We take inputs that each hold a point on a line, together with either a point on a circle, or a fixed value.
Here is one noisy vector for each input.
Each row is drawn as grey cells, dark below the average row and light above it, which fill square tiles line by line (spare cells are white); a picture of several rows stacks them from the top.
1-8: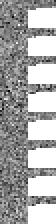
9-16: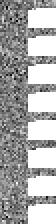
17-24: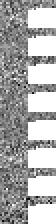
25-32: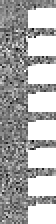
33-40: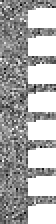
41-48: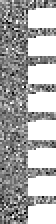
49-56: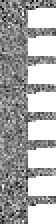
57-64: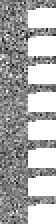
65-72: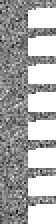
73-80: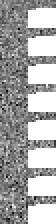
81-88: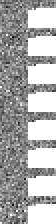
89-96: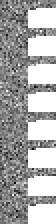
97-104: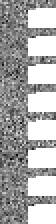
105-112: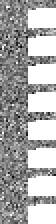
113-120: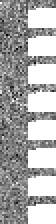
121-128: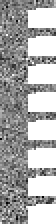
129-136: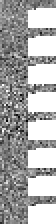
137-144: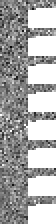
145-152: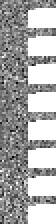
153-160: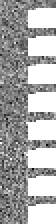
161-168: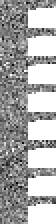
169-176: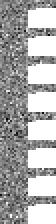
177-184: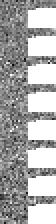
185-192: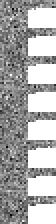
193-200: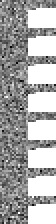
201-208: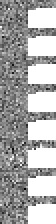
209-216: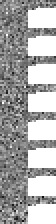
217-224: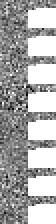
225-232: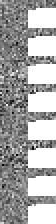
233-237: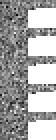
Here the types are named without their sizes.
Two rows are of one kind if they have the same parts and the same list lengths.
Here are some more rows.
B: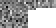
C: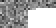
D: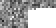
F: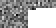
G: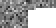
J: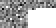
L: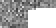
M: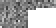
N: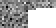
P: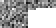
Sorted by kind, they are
B, D, L, M, N, P
C, F, G, J

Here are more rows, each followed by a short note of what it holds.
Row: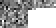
a point on a line
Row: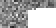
a point on a line
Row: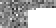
a point on a line
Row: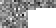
a point on a line
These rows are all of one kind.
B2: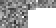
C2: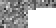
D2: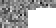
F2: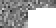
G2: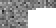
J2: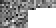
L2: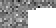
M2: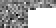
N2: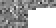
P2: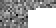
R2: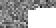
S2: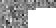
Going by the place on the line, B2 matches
C2, G2 and L2.
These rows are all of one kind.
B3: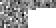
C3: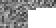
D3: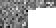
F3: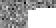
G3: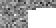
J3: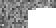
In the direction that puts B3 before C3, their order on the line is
B3, F3, J3, G3, C3, D3.
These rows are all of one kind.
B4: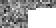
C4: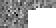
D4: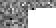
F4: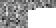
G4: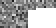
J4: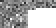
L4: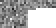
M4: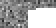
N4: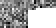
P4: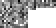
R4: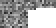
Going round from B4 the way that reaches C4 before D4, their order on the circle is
B4, G4, R4, M4, L4, C4, N4, J4, D4, P4, F4.
